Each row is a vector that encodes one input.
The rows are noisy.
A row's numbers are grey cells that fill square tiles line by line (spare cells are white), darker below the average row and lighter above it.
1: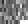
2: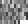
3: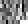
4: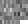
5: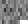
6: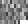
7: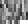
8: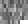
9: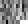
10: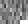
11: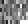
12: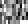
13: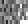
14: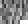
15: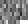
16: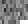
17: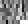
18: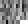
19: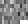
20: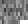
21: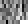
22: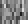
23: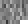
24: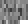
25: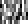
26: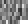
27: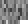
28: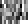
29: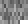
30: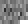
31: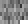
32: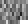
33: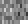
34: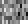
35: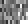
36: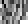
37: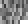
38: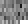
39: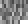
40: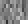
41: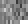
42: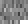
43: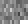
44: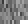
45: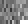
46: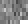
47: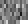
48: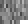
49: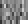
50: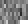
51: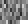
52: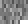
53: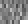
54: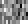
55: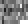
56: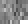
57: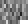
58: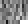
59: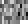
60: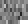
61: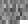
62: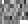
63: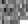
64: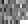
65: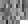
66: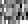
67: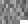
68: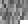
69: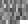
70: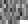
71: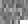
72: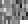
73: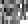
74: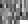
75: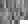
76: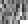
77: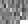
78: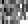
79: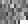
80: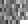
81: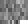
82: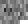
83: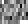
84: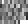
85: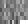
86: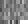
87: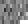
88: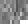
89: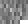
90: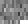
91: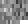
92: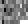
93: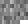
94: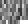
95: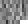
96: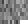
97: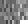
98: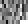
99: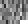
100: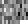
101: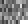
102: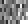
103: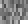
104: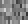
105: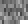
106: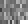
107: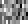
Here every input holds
either a point on a 9-point circle and a true/false value, or a fixed value, or a node of a 10-node tree.
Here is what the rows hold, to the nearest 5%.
About 45% of them hold a point on a 9-point circle and a true/false value. About 5% of them hold a fixed value. The rest hold a node of a 10-node tree.
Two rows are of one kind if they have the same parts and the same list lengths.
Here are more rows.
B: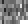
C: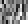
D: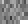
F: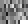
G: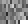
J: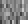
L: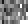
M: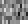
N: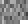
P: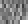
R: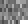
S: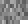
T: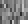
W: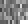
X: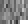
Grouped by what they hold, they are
B, J, L, R, T, W, X
C, D, M, N, P, S
F, G

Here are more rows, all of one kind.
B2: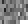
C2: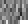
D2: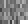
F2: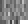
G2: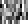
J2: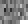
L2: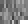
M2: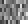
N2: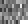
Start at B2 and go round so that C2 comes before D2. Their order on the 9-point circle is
B2, L2, N2, C2, F2, D2, M2, G2, J2.
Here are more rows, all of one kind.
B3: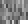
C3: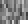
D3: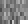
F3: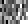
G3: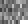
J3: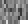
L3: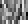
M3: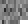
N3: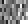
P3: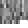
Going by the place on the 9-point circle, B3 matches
C3, G3, J3 and L3.
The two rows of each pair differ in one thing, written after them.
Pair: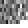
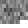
the true/false value
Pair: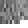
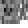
the true/false value
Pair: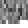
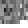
the place on the 9-point circle
